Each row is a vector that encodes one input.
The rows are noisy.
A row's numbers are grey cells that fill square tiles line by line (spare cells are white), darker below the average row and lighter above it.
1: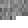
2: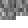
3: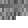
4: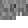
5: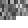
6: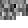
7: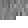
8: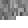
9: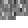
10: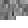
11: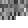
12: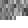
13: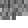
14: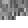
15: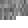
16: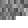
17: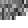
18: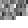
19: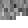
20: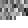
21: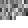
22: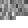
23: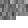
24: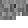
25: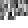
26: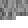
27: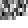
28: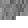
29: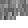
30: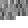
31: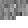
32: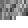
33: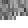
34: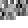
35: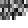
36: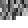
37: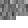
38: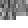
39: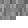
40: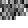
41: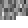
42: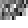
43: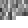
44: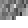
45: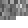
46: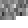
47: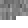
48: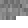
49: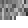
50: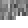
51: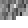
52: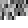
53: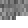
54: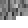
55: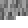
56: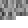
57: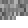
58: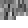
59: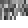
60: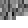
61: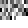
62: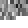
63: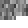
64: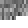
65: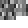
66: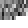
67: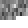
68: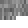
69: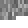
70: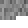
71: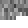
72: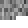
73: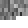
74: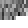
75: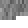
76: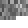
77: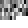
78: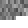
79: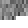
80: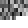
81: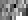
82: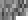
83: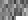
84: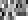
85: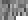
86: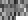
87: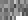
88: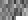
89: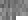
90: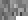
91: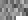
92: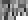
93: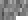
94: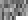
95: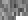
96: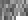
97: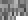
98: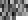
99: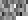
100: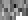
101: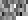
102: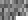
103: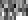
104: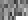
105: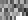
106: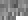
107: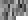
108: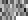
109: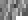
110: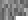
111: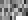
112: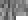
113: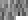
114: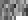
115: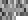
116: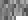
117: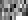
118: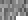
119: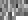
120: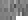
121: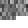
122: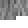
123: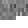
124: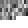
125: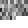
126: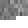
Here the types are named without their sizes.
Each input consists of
three true/false values.
